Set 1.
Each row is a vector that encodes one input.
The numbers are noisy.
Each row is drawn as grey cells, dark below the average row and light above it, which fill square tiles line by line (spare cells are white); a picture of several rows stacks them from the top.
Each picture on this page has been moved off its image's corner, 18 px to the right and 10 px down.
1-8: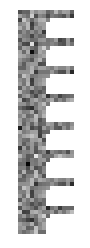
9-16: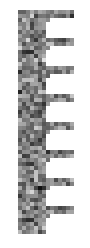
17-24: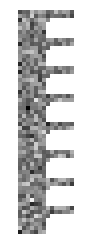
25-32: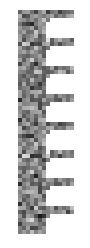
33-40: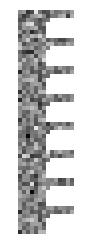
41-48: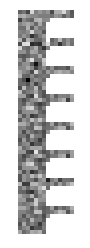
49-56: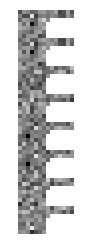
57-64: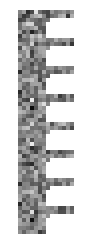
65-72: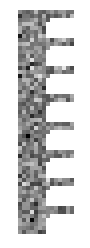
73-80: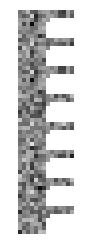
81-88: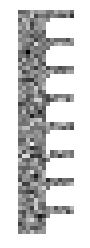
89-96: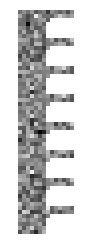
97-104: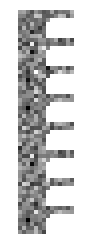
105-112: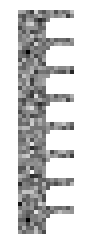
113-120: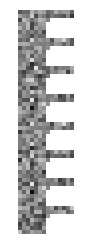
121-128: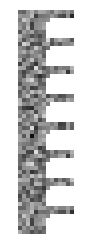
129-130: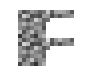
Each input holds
a point on a 9-point circle.
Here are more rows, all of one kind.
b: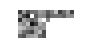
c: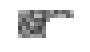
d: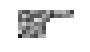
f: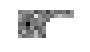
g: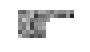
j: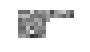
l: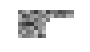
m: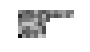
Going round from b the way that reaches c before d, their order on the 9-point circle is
b, l, f, c, m, d, j, g.
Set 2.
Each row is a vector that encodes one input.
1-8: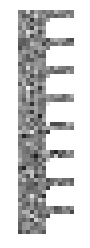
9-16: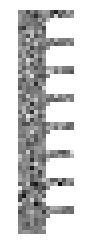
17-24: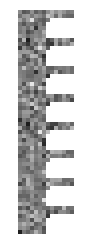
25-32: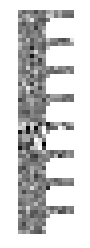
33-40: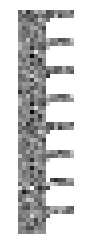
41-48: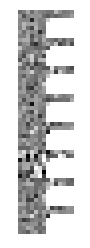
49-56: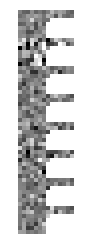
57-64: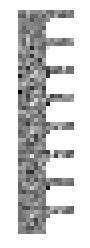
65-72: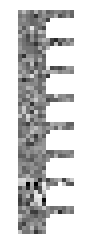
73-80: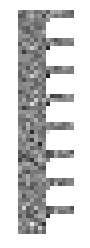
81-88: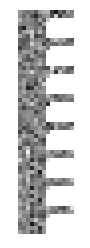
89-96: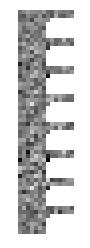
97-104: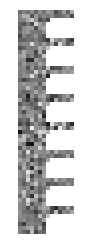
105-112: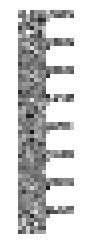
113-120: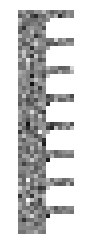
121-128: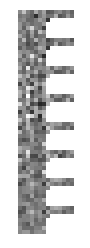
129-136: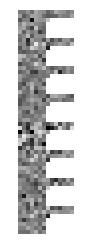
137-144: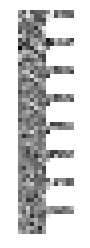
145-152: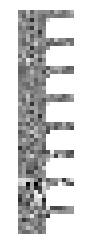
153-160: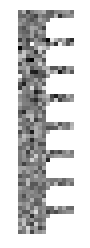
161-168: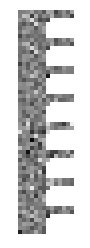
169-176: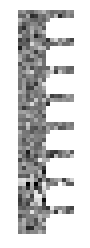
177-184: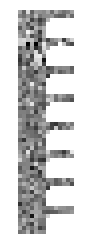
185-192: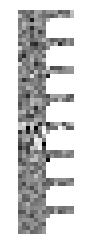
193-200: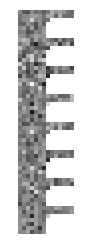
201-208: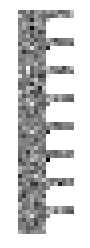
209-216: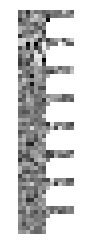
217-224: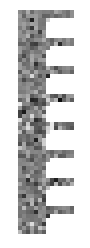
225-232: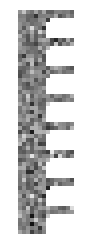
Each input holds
either a fixed value, or a node of a 13-node tree.
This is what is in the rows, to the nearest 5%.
About 5% of them hold a fixed value. The rest hold a node of a 13-node tree.
